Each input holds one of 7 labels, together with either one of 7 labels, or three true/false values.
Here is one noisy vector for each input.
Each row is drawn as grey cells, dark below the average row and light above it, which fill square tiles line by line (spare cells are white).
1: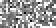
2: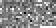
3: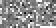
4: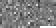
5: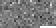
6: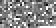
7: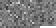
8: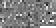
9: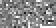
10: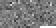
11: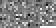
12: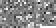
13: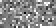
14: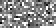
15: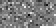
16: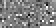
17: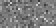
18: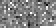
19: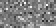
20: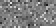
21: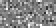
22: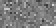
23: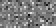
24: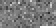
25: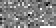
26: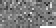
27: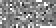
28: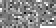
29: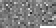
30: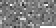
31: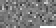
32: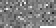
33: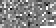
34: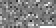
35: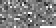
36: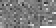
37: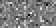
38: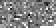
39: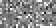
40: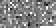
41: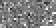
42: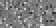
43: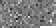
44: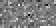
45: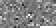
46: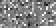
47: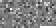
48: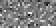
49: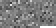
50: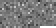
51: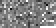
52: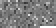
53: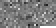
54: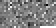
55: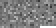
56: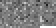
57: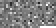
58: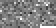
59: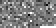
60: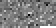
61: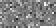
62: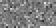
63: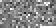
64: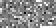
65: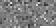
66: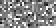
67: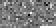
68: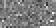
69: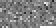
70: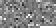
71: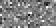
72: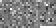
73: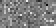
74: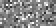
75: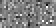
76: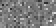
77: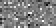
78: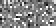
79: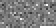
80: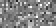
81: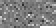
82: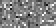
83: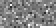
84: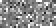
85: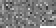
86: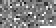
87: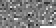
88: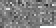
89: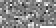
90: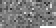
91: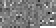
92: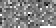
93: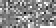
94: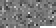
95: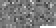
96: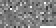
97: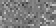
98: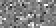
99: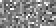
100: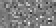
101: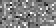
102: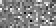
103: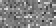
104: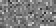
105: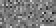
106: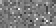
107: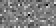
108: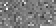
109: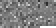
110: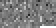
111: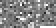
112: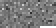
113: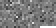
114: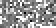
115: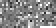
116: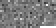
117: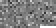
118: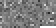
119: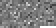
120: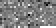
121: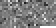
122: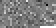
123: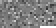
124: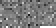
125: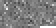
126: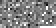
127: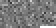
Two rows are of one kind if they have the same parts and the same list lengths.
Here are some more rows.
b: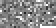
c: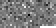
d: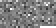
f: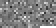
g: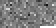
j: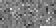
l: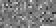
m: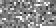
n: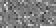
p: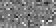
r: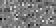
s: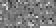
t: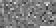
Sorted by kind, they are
b, d, j, m, r, t
c, f, g, l, n, p, s

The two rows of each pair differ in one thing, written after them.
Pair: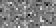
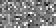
the label
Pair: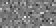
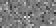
one of the three true/false values
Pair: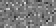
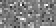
one of the three true/false values
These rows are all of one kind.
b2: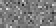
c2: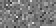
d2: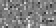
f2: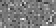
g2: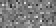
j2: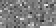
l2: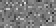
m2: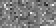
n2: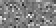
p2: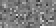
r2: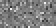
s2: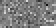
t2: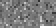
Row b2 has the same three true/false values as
p2 and t2.
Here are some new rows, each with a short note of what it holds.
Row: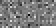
two labels (each one of 7)
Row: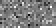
two labels (each one of 7)
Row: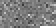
one of 7 labels and three true/false values
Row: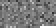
one of 7 labels and three true/false values
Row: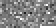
two labels (each one of 7)
